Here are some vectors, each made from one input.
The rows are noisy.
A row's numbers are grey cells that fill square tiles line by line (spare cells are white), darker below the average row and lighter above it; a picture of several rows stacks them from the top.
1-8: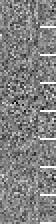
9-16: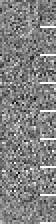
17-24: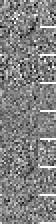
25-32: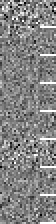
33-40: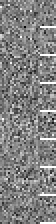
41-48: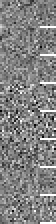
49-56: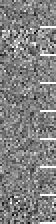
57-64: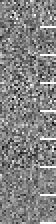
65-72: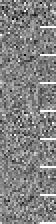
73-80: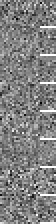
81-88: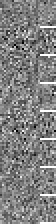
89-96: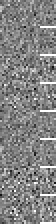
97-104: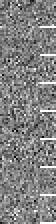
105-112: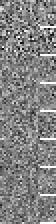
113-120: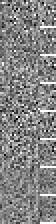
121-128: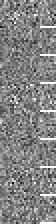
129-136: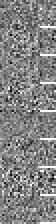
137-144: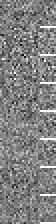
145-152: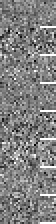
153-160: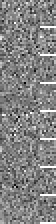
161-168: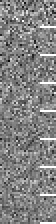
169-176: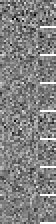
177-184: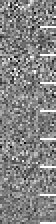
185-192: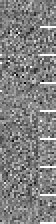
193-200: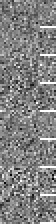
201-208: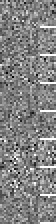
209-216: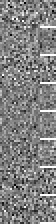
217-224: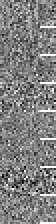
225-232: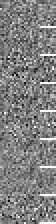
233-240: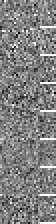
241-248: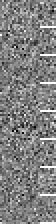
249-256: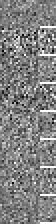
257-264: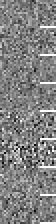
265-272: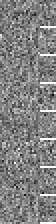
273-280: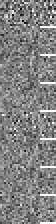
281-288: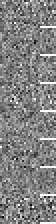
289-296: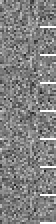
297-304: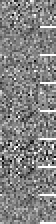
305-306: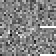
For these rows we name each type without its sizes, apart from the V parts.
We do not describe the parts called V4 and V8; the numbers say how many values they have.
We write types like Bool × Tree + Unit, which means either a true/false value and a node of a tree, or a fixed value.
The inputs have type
Bool × (Tree + V8) + V4.
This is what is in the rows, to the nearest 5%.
About 85% of them hold a true/false value, together with either a node of a tree, or a value of V8. The rest hold a value of V4.
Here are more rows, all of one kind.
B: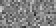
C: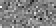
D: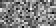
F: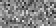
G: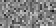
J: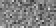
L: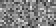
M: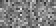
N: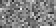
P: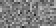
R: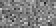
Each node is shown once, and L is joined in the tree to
J.
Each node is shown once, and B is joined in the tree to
C, F and P.
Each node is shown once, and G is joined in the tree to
D, N and R.
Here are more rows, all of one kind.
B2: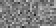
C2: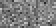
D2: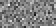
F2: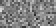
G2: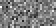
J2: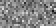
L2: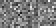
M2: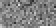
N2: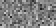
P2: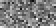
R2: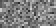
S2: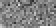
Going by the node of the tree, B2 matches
D2 and P2.
